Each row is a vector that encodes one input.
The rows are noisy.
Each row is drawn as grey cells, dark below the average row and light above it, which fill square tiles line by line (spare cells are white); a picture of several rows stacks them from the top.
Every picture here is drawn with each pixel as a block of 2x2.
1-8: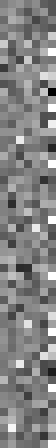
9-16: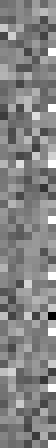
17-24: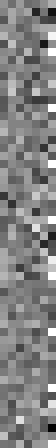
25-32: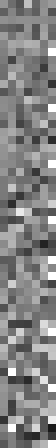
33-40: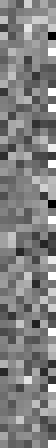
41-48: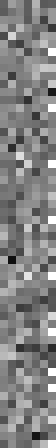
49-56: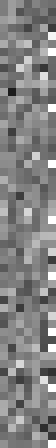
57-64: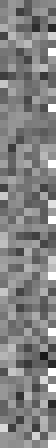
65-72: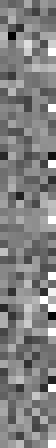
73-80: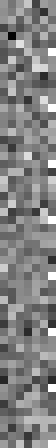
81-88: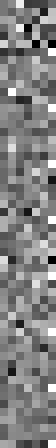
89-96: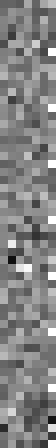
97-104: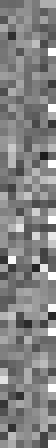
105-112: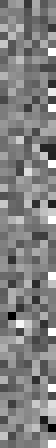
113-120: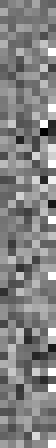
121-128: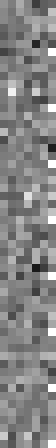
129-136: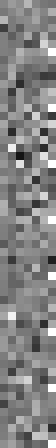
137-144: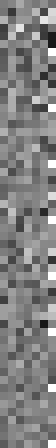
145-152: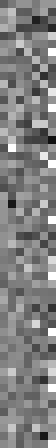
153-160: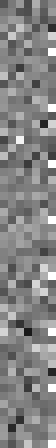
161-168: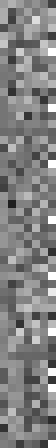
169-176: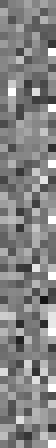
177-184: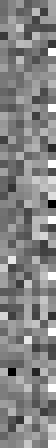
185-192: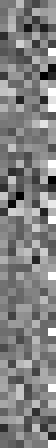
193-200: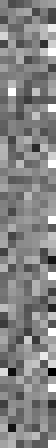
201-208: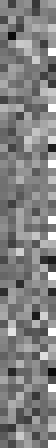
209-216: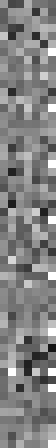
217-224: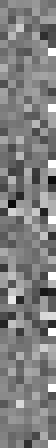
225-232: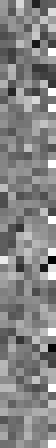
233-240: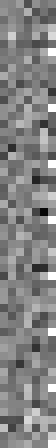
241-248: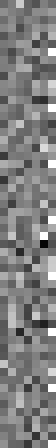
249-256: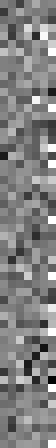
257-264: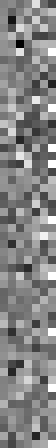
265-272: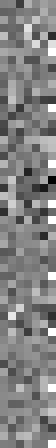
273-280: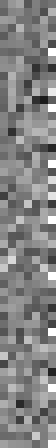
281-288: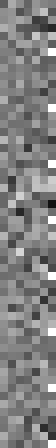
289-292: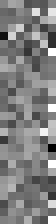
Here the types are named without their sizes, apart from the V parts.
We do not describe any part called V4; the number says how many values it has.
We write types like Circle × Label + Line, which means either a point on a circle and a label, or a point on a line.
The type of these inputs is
Bool × Bool × Bool × List(Line + V4).
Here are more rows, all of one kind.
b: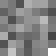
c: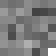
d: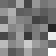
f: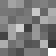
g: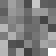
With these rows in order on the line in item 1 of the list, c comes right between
d and f.
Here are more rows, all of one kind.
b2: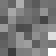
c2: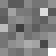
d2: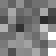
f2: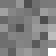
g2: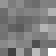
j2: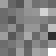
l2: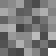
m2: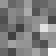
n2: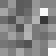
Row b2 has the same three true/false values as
d2, f2 and g2.
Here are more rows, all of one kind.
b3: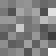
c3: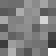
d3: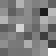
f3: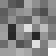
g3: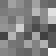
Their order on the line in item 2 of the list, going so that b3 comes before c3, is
f3, b3, g3, c3, d3.
